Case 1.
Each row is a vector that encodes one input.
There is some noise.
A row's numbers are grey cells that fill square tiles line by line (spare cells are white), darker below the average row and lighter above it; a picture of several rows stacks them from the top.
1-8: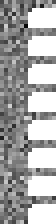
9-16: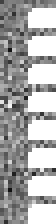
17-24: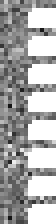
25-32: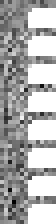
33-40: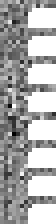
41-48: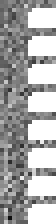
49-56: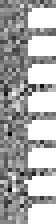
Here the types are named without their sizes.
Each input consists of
a point on a line.
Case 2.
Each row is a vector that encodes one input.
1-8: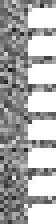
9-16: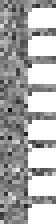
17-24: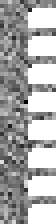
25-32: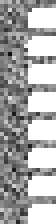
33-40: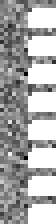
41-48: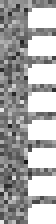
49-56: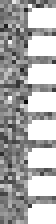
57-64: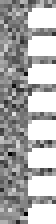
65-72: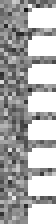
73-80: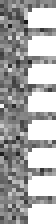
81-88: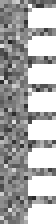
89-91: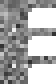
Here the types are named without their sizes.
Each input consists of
a point on a circle.
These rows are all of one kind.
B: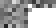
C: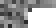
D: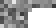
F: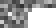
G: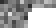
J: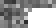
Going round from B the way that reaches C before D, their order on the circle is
B, C, J, F, G, D.
